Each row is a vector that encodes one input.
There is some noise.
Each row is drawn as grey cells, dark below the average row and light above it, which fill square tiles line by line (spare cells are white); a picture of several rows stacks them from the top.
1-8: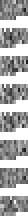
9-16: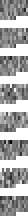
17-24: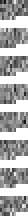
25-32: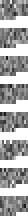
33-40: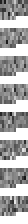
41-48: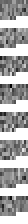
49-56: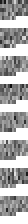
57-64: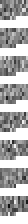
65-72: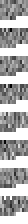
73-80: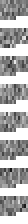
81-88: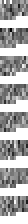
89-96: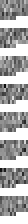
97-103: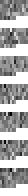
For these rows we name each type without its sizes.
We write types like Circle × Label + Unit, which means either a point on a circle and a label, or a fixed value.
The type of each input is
(Bool × Circle + Unit) × Line.
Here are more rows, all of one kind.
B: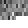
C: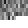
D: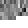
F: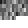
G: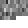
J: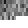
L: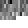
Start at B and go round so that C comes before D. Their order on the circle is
B, C, D, L, G, F, J.
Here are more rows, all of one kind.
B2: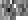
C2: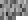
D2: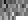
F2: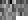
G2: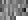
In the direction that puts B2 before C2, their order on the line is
B2, C2, G2, F2, D2.
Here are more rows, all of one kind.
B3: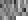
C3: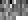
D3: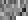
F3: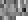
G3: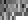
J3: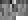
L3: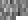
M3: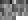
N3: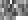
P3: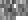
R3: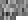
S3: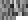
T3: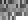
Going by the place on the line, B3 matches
D3 and F3.
